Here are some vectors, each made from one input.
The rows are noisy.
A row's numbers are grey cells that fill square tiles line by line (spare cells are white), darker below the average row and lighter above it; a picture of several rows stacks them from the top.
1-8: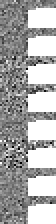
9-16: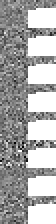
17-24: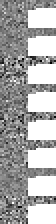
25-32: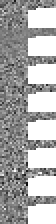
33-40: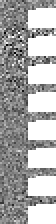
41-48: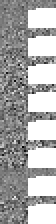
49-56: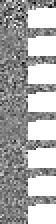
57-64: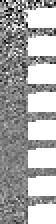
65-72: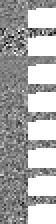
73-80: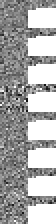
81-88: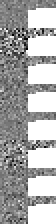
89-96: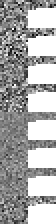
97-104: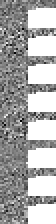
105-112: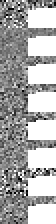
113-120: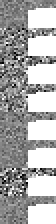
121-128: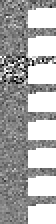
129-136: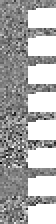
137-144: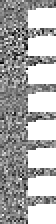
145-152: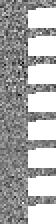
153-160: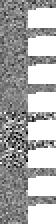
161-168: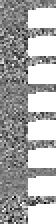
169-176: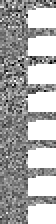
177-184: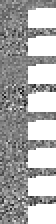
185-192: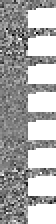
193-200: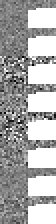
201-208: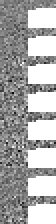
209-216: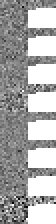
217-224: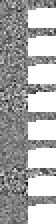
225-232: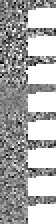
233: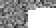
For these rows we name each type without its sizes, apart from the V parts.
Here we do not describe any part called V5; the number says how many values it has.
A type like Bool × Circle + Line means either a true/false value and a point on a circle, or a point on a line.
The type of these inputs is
Line × Tree × (Tree + V5).
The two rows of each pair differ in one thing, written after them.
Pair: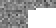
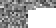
the place on the line
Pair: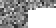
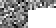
the place on the line
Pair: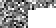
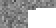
the node of one of the two trees
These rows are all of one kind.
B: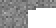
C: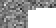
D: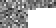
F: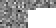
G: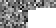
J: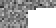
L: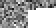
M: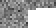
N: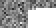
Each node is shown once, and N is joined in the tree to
G.
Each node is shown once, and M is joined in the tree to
D and F.
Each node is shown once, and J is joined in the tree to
C and F.
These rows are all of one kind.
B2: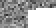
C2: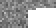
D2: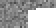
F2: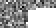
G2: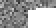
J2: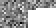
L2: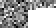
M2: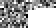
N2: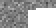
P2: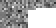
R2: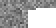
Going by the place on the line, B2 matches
F2, J2 and M2.
